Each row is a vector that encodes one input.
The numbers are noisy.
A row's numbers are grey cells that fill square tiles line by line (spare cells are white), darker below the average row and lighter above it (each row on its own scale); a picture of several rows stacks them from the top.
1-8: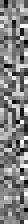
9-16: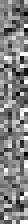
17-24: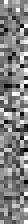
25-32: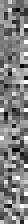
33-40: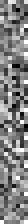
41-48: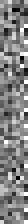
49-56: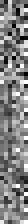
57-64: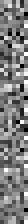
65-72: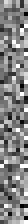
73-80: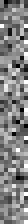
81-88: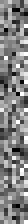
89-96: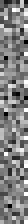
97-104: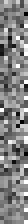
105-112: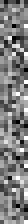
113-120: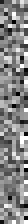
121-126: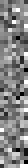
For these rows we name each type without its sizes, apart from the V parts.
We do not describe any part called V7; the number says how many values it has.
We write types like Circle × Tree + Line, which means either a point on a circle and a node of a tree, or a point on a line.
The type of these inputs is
Bool × (Line + V7).
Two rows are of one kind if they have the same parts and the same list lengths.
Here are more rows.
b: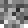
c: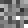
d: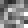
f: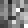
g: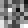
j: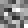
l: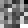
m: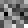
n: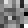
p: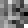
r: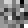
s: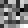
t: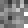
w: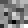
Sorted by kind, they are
b, c, d, g, l, m, p, s, t, w
f, j, n, r

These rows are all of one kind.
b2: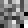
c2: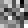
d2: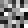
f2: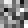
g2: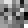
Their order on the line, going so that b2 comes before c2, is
b2, d2, c2, g2, f2.
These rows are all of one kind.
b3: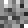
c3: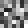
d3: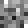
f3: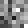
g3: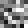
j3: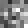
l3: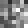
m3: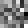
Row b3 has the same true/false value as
d3 and f3.
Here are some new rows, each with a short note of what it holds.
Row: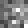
a point on a line and a true/false value
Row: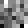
a point on a line and a true/false value
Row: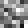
a point on a line and a true/false value
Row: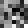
a true/false value and a value of V7
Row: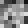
a true/false value and a value of V7
